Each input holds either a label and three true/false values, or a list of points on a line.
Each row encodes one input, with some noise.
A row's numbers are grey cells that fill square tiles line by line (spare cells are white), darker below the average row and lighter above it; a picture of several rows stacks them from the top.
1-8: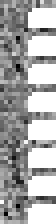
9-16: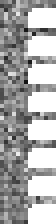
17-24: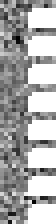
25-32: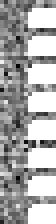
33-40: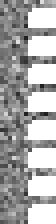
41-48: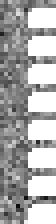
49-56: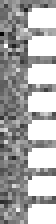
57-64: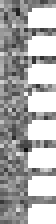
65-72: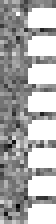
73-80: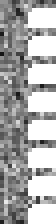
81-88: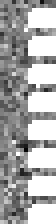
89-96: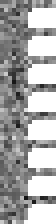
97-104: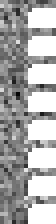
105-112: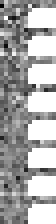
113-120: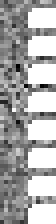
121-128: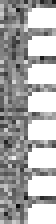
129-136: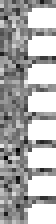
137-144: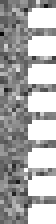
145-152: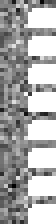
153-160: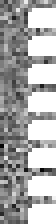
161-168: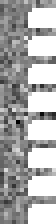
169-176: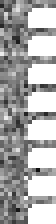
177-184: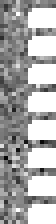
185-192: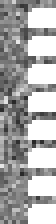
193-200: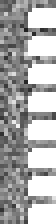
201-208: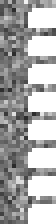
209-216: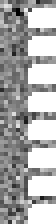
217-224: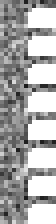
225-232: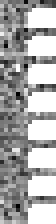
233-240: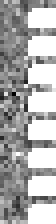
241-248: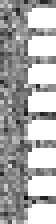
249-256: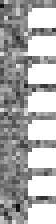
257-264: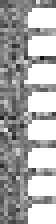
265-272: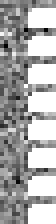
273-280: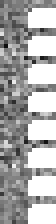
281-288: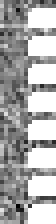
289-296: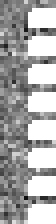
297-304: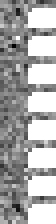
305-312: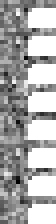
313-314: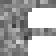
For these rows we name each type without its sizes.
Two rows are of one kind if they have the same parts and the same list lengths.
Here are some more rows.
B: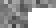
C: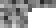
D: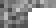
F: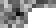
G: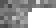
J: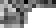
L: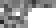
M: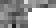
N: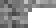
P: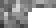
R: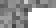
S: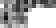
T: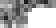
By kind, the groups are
B, R
C, F, J, S, T
D, P
G, M, N
L

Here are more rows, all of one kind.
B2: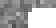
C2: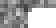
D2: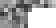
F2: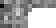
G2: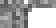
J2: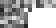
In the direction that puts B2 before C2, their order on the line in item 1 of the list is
G2, D2, B2, C2, J2, F2.
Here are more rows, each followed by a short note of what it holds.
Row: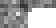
a list of three items
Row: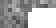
a list of two items
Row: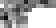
a label and three true/false values
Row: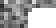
a list of three items
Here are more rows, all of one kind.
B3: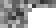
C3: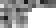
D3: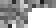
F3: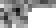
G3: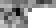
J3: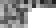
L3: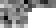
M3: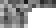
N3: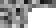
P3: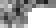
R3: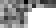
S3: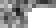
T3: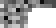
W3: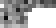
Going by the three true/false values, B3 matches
C3, G3, R3 and W3.
